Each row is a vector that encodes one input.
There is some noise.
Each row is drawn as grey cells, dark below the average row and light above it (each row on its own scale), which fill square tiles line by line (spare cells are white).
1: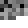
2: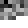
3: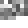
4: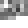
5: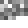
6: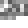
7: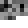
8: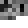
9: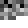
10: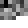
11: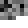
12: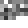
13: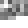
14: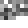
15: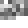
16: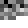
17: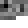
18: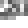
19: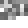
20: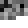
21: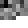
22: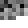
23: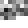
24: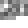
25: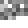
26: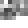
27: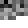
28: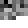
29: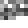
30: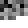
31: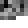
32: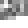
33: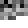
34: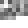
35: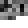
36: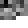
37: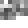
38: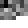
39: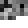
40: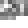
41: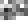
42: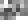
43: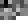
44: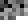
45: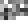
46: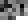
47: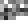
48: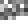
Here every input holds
a point on each of two 3-point lines and a true/false value.
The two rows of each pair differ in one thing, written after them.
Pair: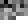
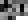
the place on one of the two 3-point lines
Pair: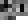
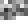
the true/false value
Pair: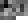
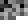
the place on one of the two 3-point lines
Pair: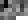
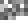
the true/false value
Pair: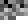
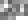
the true/false value
